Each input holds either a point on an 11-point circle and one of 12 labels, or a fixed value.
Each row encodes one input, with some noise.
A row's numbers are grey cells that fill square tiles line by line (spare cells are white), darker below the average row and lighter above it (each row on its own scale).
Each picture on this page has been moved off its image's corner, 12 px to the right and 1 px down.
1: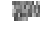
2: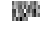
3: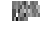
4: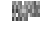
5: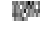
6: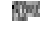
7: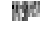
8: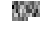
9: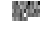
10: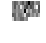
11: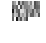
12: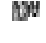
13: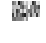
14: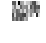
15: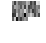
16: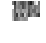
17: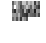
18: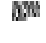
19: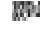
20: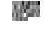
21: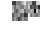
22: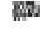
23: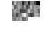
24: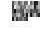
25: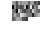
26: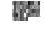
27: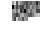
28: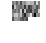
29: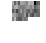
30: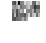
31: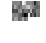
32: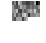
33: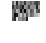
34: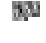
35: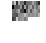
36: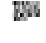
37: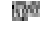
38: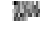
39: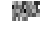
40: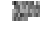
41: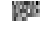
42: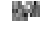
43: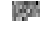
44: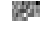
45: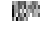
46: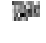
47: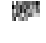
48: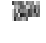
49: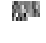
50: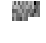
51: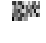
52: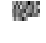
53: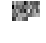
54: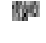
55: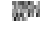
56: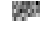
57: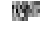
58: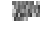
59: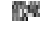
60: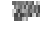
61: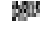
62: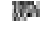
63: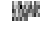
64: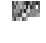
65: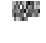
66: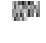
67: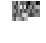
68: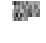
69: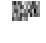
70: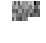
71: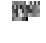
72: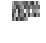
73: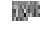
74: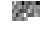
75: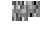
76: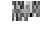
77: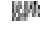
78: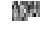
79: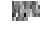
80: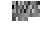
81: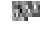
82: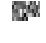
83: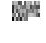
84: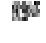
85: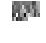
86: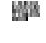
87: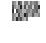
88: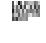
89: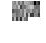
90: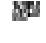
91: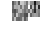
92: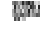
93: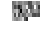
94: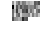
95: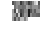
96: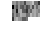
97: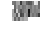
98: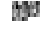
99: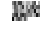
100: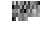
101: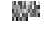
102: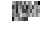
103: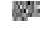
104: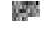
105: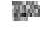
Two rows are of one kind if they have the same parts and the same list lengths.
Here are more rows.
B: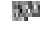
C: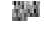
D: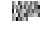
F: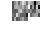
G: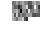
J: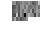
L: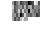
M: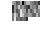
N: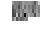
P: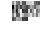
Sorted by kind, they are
B, G
C, D, F, J, L, M, N, P

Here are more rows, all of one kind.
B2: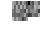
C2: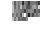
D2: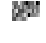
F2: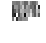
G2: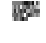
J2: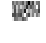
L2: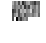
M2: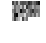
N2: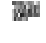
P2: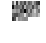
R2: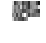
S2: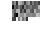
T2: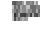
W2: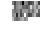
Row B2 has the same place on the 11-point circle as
C2, G2, J2 and R2.
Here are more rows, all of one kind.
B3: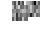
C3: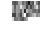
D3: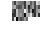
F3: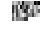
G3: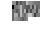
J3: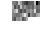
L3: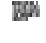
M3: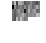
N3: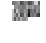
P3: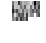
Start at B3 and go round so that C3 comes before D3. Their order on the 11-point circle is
B3, L3, N3, C3, J3, M3, F3, G3, D3, P3.
